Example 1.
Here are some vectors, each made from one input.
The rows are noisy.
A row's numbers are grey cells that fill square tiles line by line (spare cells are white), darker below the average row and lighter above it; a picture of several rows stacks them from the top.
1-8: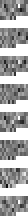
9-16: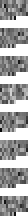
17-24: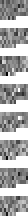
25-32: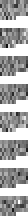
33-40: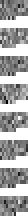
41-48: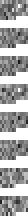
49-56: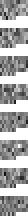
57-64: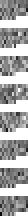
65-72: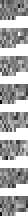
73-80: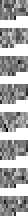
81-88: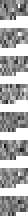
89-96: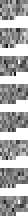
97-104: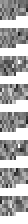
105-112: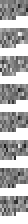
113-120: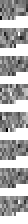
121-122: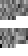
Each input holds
either a point on a 9-point line, or a point on each of two 10-point lines.
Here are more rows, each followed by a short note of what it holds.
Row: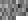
a point on a 9-point line
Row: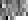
a point on each of two 10-point lines
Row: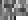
a point on each of two 10-point lines
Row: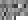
a point on each of two 10-point lines
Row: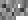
a point on each of two 10-point lines
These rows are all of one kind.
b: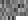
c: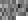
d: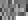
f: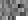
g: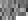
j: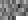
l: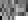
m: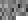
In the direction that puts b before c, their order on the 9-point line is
b, f, j, c, m, g, d, l.
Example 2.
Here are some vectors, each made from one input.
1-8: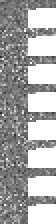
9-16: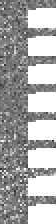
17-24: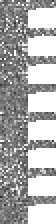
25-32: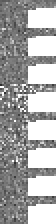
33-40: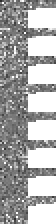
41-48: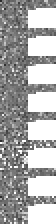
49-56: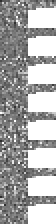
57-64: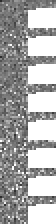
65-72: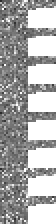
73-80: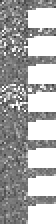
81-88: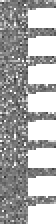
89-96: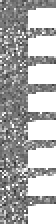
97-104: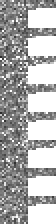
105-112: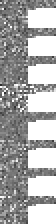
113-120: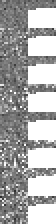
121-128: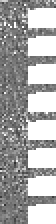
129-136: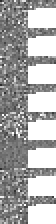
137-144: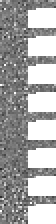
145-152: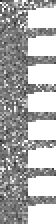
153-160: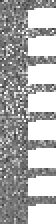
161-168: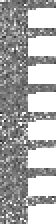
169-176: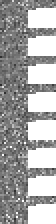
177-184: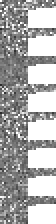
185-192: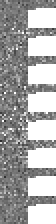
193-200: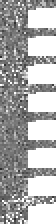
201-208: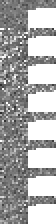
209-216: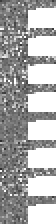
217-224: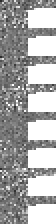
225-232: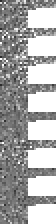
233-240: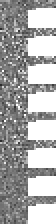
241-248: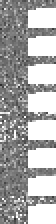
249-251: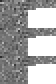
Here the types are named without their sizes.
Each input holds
a point on a circle and a true/false value.
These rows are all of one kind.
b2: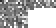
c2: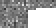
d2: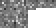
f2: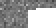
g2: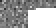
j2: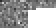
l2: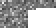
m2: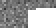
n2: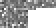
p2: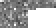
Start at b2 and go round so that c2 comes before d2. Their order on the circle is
b2, m2, g2, c2, n2, l2, d2, p2, j2, f2.
